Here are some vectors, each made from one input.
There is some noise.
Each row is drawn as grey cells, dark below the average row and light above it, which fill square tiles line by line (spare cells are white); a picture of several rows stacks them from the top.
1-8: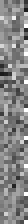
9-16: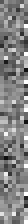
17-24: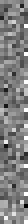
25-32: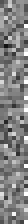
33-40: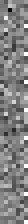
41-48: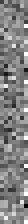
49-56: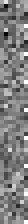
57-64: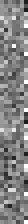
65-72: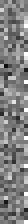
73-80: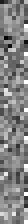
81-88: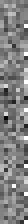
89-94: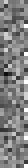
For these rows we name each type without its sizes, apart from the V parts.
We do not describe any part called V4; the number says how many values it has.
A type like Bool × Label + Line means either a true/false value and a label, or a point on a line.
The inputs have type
(Bool × Circle + List(V4)) × Line.
